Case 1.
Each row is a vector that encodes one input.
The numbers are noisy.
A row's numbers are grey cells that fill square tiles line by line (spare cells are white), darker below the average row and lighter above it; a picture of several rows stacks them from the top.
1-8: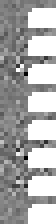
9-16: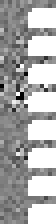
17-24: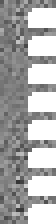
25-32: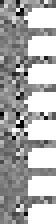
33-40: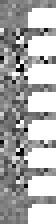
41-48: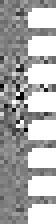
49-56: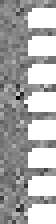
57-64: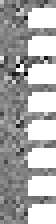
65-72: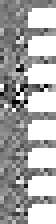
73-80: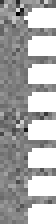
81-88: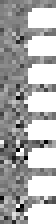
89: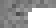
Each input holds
a node of an 8-node tree, together with either a point on a 6-point line, or a node of an 8-node tree.
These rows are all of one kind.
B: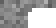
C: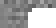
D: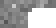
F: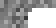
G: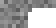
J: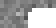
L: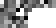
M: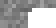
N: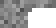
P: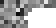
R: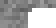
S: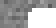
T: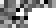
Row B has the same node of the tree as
J, L, N and P.
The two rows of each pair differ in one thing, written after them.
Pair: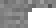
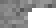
the place on the 6-point line
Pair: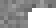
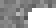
the place on the 6-point line
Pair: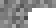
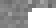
the node of the tree
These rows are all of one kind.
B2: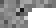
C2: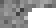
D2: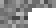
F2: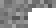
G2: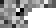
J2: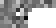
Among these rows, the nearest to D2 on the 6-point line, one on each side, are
B2 and C2.
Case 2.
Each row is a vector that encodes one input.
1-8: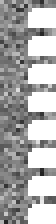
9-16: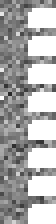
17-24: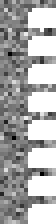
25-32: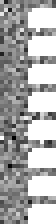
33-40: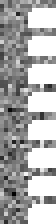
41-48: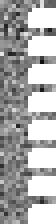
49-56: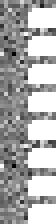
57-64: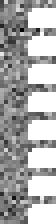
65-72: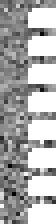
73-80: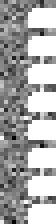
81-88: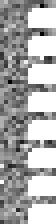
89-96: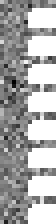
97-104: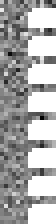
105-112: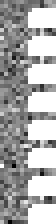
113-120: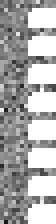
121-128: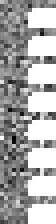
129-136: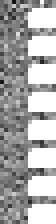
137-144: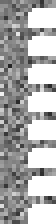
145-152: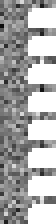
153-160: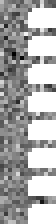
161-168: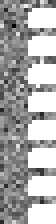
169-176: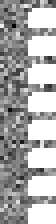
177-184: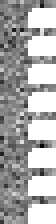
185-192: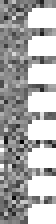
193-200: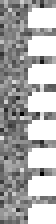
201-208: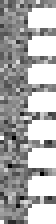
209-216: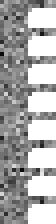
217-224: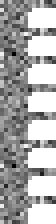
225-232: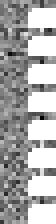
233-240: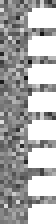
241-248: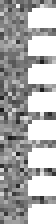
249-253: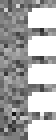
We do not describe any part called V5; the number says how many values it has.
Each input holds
either one of 9 labels and a true/false value, or a value of V5.
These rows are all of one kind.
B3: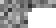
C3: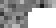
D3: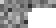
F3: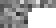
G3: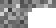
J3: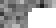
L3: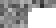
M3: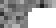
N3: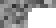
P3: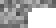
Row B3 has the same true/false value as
D3, F3, G3 and P3.
